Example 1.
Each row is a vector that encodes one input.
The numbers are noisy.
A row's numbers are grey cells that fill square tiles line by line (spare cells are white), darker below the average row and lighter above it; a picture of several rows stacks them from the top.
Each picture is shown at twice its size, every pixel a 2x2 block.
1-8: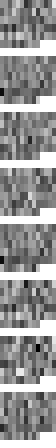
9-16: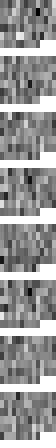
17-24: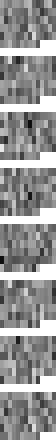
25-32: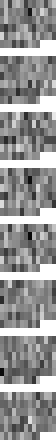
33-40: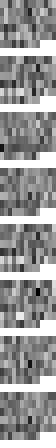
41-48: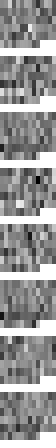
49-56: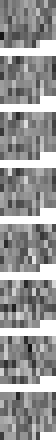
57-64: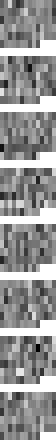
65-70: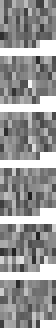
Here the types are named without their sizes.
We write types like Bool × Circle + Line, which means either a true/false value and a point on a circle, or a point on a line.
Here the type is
Bool × Bool × Bool + Line.
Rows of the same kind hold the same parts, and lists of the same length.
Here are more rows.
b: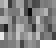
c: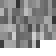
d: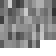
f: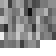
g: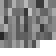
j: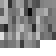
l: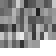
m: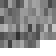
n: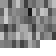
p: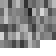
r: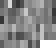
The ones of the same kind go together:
b, f, j, l, n, p
c, d, g, m, r

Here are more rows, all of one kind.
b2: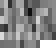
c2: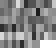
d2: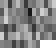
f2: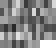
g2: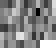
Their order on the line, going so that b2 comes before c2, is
b2, d2, f2, c2, g2.
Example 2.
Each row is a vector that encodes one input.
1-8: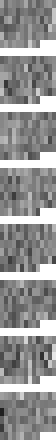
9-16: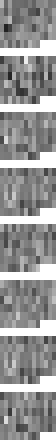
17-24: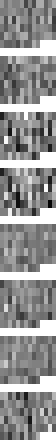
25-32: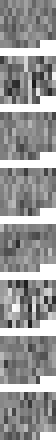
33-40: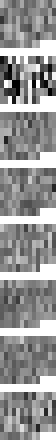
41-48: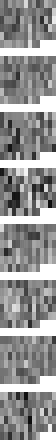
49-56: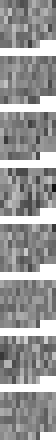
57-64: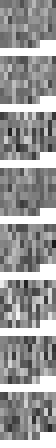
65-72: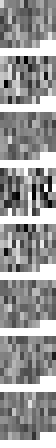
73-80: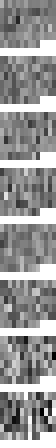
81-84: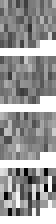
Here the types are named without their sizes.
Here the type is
Line × Line + Tree + Unit.
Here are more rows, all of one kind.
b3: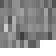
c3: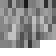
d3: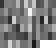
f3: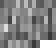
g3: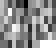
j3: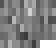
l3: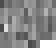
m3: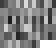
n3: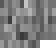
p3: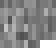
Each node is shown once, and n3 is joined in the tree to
j3 and p3.
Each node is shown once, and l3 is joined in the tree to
p3.
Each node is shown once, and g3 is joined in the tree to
m3.
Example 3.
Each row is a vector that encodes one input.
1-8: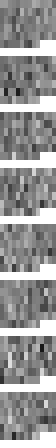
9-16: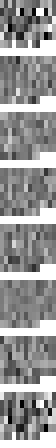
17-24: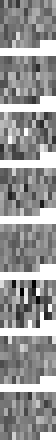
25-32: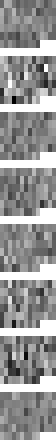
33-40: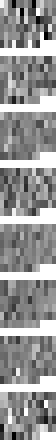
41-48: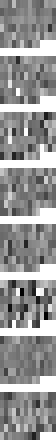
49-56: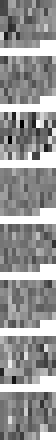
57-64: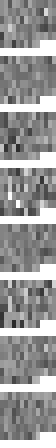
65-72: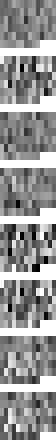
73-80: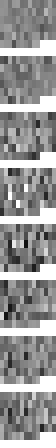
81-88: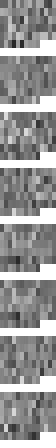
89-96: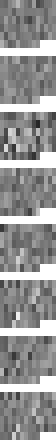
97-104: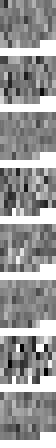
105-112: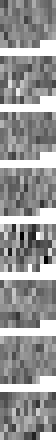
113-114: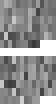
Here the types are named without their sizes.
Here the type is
Bool × (Tree + Unit).
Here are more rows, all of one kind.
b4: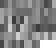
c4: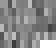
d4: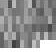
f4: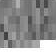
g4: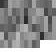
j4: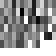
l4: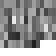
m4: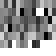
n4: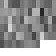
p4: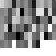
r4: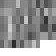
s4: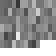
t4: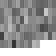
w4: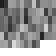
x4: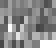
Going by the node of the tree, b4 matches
g4, m4, w4 and x4.
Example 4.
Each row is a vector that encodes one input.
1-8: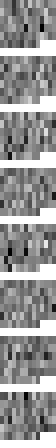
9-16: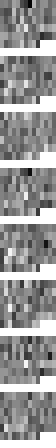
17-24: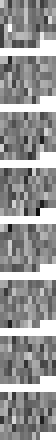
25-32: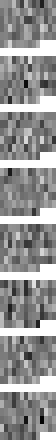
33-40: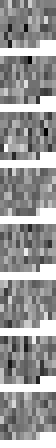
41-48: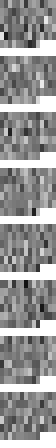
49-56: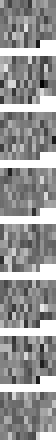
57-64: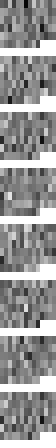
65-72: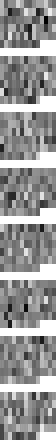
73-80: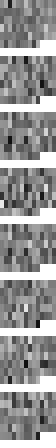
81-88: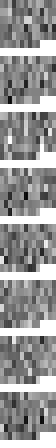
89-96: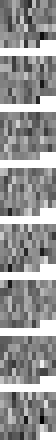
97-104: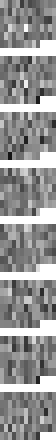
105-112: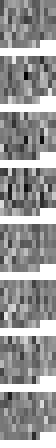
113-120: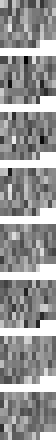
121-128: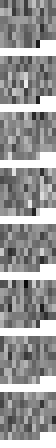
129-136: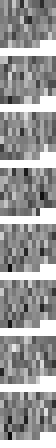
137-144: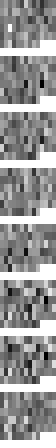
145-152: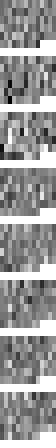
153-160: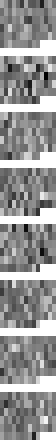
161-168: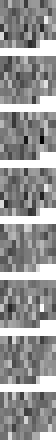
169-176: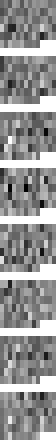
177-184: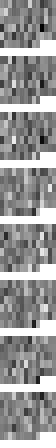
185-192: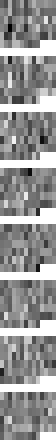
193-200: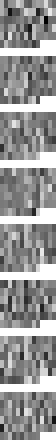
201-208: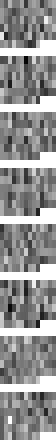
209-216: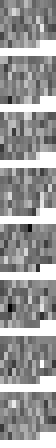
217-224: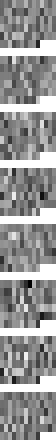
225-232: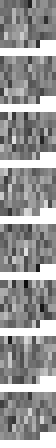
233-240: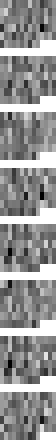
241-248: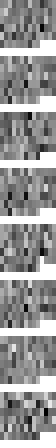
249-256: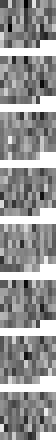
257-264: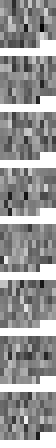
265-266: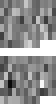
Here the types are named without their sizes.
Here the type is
List(Circle).
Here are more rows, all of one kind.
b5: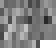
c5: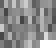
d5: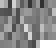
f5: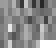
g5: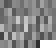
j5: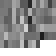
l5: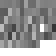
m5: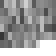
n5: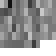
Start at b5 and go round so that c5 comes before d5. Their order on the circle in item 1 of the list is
b5, j5, g5, l5, m5, c5, n5, d5, f5.
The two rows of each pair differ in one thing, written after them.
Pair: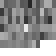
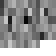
the place on the circle in item 2 of the list
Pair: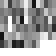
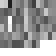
the place on the circle in item 2 of the list
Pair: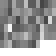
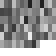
the place on the circle in item 2 of the list
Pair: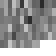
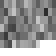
the place on the circle in item 1 of the list
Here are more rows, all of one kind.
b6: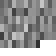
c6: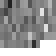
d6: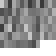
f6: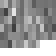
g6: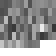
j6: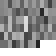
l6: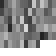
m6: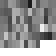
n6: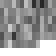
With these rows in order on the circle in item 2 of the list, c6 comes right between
d6 and g6.
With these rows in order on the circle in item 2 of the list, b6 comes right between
l6 and n6.
